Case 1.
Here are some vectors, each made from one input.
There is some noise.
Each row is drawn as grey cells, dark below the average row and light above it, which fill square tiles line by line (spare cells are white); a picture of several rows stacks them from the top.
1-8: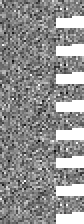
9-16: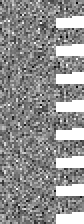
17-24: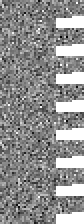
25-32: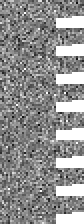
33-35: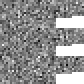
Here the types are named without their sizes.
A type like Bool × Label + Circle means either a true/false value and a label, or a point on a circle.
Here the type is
Label + Line.
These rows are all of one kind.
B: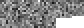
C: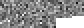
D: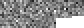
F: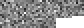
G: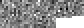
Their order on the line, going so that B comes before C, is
B, G, C, F, D.
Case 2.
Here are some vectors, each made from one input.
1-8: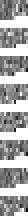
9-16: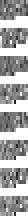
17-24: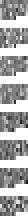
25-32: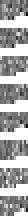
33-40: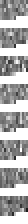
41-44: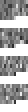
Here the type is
Line5 + Line6.
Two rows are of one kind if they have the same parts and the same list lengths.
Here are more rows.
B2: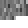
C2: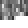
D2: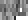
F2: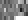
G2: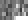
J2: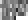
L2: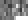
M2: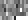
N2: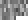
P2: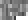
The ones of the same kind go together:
B2, C2, F2, G2, L2
D2, J2, M2, N2, P2

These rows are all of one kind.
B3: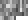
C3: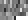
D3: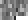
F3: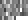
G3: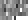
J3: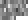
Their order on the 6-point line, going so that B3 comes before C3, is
J3, D3, B3, G3, C3, F3.
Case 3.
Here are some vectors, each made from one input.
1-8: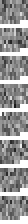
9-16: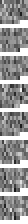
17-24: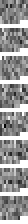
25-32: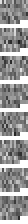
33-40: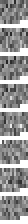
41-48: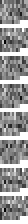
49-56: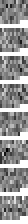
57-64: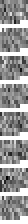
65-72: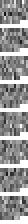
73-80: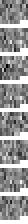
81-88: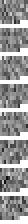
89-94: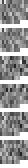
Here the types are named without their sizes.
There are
2 kinds of row.
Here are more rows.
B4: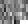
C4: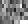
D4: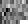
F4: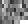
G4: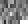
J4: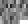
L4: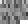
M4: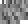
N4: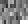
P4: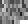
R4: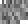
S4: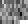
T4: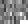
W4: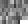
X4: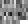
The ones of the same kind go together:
B4, G4, J4, L4, M4, N4, R4, T4, W4
C4, D4, F4, P4, S4, X4

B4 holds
a point on a circle.
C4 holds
a point on a line.
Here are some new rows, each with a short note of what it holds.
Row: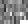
a point on a circle
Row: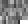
a point on a circle
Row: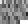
a point on a circle
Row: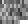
a point on a line
